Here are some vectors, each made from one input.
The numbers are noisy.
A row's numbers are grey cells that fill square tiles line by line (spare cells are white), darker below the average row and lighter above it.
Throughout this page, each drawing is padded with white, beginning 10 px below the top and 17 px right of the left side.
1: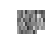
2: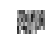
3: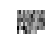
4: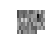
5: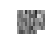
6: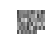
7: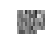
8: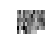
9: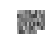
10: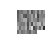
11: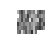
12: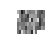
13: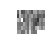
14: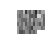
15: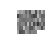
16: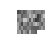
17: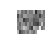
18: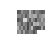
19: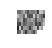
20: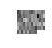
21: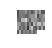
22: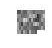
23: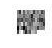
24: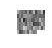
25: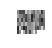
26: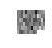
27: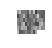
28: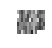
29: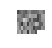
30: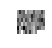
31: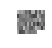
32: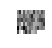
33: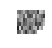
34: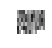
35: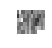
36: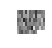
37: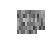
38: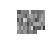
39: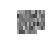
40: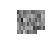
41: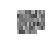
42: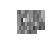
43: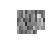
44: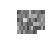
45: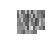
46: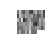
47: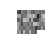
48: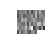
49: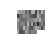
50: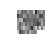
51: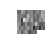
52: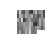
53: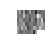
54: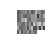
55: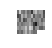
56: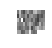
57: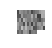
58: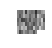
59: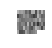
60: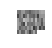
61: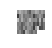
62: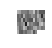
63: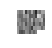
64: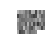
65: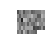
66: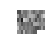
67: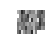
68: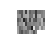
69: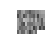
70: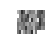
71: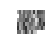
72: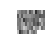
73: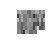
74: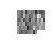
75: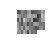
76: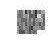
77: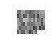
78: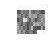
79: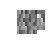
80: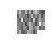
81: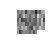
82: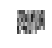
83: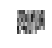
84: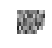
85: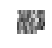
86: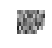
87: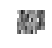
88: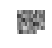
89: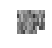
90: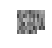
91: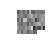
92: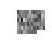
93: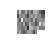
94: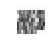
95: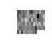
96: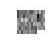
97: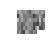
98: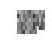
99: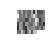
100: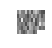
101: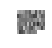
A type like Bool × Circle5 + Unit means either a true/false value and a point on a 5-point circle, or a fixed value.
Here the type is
Bool × Line4 + List3(Line5).
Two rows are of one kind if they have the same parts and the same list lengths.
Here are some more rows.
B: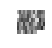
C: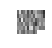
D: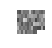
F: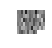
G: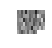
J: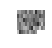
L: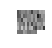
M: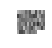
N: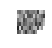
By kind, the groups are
B
C, F, G, J, L
D
M
N

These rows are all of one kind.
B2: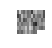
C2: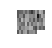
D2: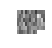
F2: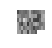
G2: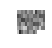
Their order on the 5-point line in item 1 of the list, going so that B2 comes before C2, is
D2, G2, B2, C2, F2.
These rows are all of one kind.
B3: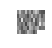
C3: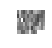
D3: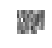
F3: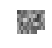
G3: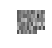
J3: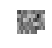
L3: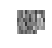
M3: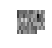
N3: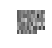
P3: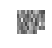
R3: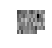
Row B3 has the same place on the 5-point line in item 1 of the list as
C3, D3 and P3.
